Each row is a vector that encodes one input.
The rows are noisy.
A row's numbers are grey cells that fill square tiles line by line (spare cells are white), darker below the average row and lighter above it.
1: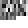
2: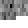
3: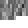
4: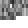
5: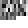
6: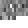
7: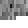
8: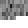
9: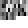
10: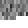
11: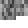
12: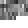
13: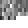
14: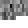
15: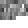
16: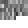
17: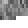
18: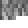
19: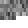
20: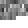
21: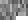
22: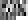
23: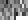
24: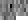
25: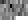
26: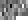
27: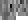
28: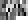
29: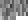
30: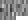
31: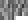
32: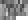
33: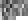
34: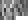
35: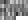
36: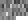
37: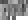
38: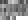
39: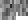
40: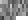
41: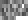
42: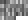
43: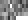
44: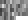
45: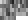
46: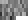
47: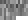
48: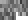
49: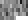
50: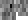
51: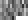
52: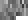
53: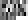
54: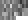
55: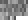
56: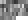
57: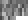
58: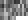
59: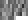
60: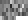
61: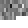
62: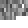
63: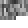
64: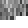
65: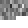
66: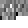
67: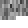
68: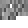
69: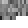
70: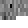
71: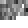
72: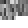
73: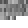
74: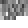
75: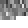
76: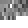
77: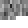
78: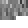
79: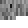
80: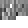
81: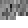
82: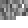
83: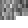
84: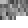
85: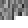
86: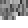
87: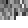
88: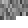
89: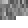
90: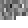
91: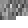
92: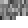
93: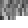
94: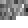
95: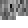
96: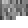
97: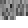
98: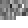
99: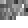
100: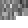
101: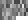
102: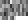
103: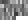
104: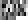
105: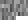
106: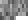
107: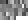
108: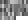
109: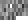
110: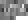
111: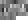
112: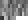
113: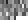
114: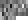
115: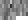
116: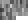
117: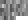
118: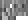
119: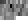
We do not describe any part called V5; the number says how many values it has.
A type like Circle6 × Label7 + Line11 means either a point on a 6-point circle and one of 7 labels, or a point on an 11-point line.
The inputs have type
List2(Bool × (Line4 + V5)).
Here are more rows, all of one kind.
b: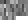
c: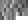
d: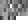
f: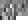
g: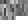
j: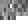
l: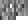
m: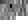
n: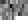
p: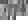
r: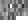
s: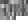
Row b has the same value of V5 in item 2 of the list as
d and g.
